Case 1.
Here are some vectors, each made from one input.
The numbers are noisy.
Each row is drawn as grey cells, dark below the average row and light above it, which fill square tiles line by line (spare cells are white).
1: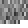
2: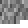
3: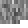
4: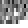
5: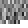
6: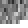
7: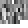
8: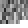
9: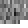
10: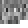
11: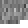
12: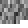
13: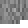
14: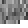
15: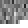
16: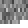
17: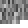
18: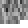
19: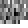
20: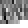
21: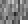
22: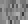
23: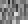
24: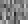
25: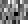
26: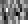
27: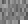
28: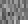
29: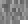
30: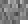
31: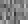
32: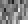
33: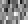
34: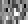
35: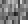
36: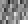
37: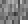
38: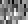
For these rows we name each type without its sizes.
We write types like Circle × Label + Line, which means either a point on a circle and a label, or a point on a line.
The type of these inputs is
Line.
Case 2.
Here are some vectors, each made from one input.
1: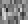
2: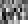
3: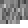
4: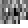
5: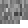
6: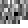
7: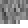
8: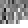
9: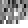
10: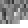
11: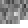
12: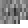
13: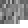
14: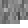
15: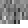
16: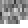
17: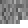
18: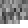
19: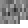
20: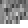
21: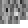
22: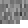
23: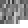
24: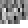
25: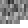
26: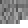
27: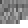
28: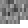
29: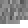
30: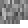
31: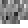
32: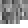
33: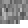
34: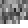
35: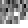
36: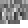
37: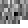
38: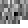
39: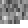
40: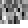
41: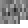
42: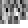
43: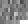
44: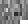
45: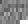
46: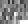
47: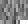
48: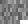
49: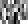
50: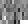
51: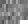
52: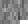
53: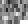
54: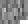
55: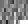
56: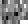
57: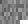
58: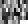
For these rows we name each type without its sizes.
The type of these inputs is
Label.
